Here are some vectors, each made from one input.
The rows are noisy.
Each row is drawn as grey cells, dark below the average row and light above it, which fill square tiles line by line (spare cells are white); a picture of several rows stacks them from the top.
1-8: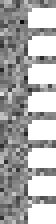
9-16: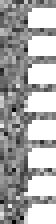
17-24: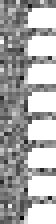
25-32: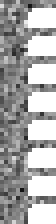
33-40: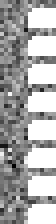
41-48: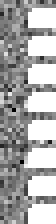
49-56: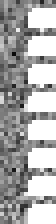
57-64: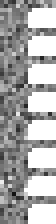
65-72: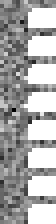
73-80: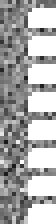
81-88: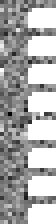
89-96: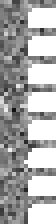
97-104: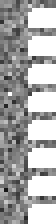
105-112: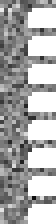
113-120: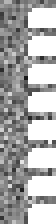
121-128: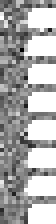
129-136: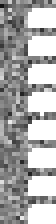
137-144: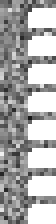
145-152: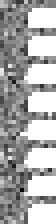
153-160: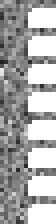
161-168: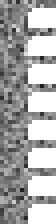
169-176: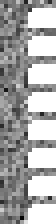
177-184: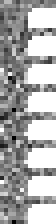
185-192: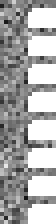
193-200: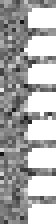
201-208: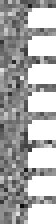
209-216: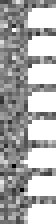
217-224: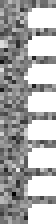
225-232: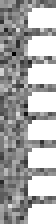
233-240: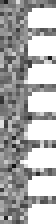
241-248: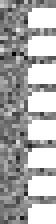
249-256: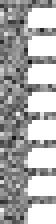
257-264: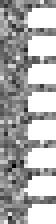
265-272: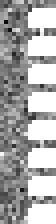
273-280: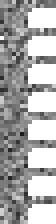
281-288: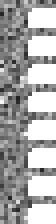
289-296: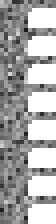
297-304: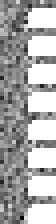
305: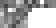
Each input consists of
one of 7 labels and four true/false values, together with either a fixed value, or two labels (each one of 7).
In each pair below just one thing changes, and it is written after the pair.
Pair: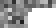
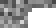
one of the three labels
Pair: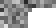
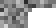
one of the four true/false values
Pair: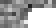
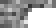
one of the four true/false values
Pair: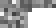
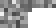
one of the four true/false values
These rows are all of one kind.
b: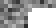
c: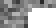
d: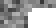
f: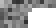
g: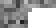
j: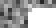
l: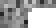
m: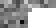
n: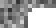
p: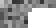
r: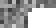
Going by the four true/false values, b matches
f, j and p.
